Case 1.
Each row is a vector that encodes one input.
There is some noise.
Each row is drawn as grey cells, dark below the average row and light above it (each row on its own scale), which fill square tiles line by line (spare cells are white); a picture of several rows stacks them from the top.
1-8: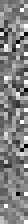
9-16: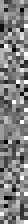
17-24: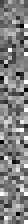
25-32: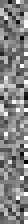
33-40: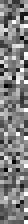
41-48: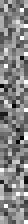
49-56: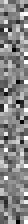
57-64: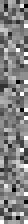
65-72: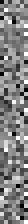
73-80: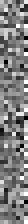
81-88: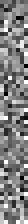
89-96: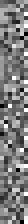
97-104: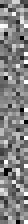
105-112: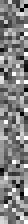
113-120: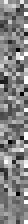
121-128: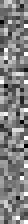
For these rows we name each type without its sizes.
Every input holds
two labels, together with either a point on a circle, or a fixed value.
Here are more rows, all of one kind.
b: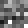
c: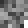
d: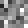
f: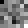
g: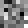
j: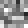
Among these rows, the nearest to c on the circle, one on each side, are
b and f.
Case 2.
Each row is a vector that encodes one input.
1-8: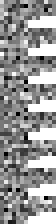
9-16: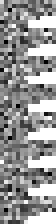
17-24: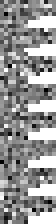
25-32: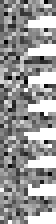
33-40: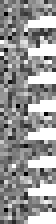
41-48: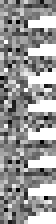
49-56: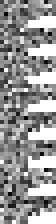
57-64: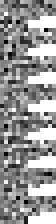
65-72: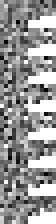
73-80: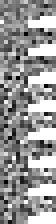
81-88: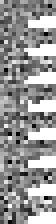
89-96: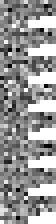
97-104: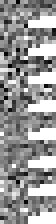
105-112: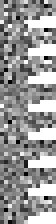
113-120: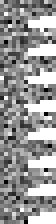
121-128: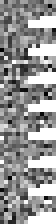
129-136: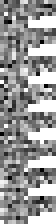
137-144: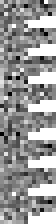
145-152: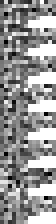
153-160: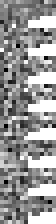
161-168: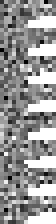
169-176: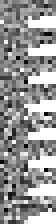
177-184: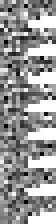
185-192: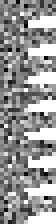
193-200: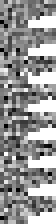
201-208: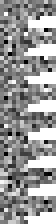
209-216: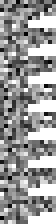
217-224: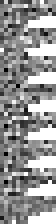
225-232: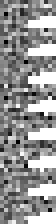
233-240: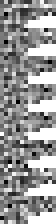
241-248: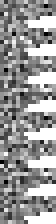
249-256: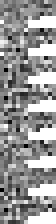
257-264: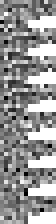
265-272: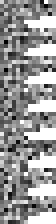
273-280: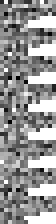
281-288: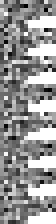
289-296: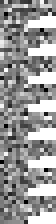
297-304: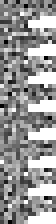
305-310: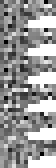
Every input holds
either one of 5 labels and a point on a 10-point line, or a point on an 11-point line.
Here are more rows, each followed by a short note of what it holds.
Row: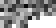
one of 5 labels and a point on a 10-point line
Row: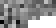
one of 5 labels and a point on a 10-point line
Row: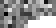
a point on an 11-point line
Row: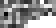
a point on an 11-point line
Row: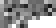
one of 5 labels and a point on a 10-point line
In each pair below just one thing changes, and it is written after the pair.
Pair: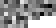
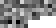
the place on the 10-point line
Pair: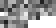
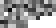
the place on the 10-point line
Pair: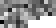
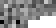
the label
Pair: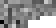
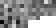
the place on the 10-point line
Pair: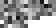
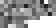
the place on the 10-point line
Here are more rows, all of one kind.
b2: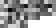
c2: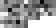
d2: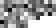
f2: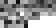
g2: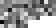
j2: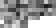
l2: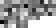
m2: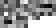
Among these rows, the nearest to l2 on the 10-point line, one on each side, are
d2 and g2.
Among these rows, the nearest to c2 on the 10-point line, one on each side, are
f2 and g2.
